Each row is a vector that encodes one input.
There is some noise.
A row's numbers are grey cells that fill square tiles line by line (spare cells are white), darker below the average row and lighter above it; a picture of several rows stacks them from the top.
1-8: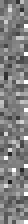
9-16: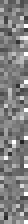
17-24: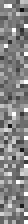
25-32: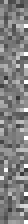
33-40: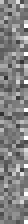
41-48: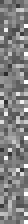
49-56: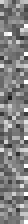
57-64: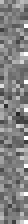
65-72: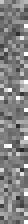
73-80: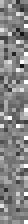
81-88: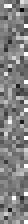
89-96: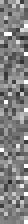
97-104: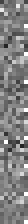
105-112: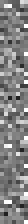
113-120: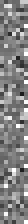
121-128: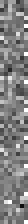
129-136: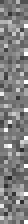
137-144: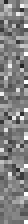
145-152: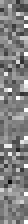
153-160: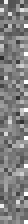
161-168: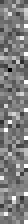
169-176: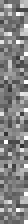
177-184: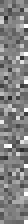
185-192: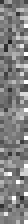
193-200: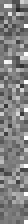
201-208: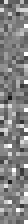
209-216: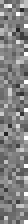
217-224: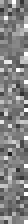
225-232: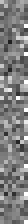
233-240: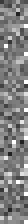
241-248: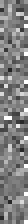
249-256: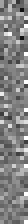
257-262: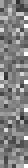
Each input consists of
either one of 9 labels, or three true/false values.
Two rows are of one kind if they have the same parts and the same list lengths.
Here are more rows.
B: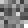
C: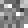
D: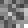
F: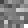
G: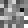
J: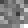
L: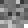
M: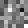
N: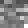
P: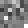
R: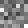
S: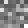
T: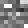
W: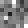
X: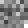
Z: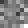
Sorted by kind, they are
B, C, G, M, P, T, W, X
D, F, J, L, N, R, S, Z

